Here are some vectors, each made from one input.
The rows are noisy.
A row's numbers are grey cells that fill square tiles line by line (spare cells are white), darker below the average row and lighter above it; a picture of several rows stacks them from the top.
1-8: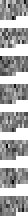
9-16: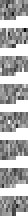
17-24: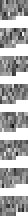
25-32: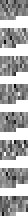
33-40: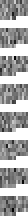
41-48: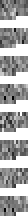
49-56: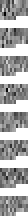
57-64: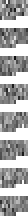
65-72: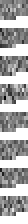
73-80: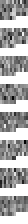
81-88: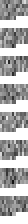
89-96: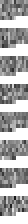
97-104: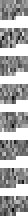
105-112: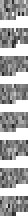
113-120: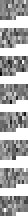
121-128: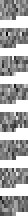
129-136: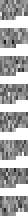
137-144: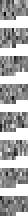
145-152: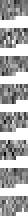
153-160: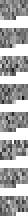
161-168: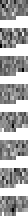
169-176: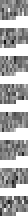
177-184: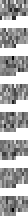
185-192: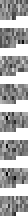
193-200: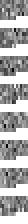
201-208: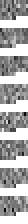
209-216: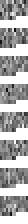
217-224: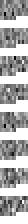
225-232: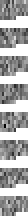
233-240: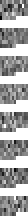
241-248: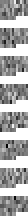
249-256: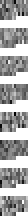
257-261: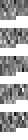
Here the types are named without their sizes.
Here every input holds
a point on each of two circles and a true/false value.
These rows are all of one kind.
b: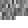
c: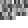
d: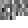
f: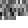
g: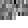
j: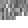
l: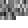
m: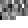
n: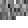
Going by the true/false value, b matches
g and j.
